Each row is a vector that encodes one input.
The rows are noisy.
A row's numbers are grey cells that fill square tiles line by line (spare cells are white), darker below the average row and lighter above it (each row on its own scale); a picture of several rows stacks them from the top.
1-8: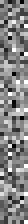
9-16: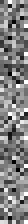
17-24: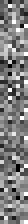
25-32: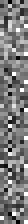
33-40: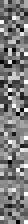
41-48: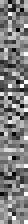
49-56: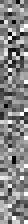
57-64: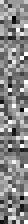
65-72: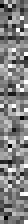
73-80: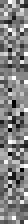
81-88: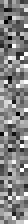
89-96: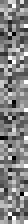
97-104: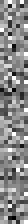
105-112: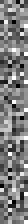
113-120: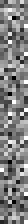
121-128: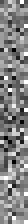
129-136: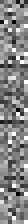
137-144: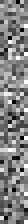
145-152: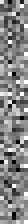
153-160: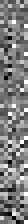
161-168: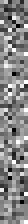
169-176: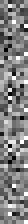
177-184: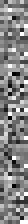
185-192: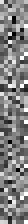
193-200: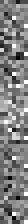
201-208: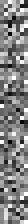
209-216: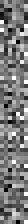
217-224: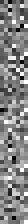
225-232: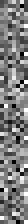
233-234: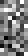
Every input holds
a true/false value, together with either a fixed value, or a node of a 10-node tree.
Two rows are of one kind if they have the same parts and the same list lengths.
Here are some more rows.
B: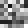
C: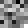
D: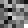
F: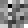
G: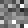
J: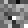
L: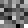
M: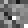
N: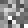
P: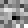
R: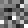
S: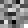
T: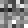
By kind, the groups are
B, D, F, G, L, N, P, R, T
C, J, M, S

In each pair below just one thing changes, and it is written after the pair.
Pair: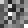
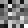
the node of the tree
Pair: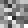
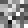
the node of the tree
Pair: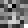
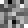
the node of the tree
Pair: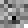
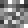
the node of the tree
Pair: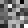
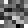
the node of the tree
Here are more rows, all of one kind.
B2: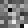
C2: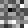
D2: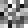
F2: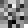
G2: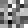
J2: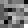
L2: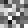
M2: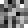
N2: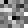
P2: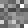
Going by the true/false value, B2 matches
C2, J2, M2 and P2.
